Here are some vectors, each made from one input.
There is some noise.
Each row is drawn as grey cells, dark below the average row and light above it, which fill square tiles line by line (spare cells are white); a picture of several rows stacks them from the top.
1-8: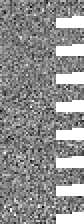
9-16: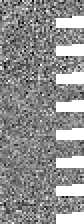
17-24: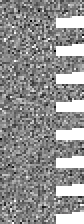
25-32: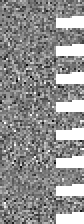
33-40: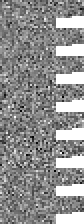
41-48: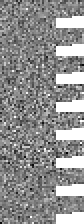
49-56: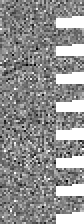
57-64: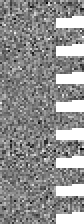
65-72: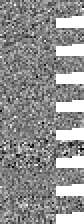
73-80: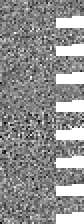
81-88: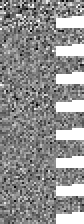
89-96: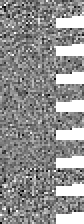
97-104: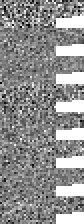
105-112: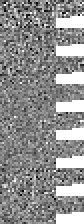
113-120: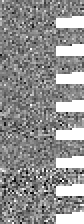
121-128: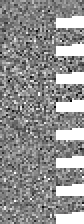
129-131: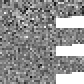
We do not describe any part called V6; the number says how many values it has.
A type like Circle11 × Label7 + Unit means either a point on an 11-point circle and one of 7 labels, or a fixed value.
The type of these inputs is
Line9 × (Line9 + V6).
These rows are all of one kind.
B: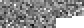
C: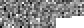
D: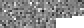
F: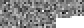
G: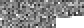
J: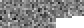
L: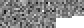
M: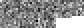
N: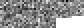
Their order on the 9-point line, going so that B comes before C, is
B, D, N, C, G, M, J, F, L.
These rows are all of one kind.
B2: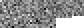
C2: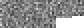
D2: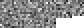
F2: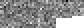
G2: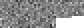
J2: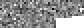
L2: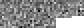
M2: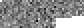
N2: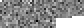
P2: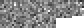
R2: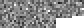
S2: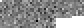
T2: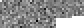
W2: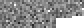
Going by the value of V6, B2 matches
G2, T2 and W2.
